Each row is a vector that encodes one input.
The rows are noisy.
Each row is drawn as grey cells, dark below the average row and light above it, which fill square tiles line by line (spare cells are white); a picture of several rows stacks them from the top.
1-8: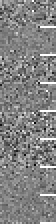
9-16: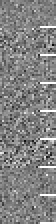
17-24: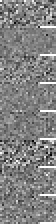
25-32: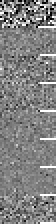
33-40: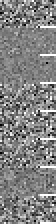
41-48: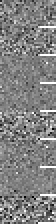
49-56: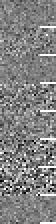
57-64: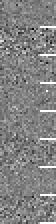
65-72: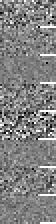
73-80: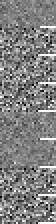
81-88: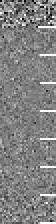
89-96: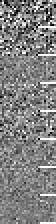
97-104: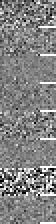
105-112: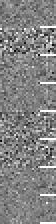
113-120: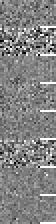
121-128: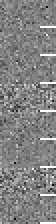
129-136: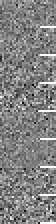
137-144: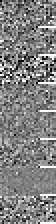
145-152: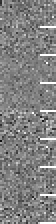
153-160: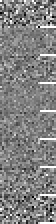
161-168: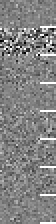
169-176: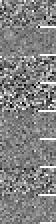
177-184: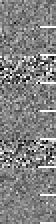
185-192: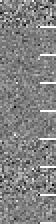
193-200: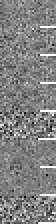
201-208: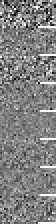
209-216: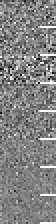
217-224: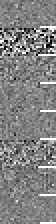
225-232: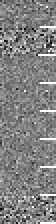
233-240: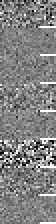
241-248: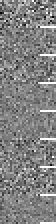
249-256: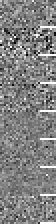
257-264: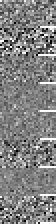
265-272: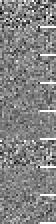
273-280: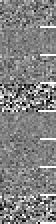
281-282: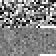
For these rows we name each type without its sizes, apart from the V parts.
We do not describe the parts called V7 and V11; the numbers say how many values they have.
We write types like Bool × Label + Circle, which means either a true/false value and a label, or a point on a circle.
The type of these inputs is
Bool × (Circle + Unit) × V7 × V11 + Unit.
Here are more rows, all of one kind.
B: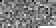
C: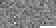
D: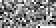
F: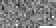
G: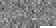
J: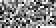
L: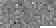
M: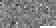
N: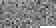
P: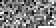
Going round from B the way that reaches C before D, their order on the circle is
B, L, M, N, G, C, F, D, P, J.
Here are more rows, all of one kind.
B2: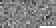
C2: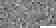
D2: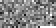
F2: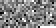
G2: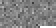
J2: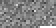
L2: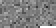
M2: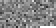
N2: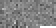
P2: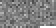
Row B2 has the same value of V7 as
C2, G2 and P2.
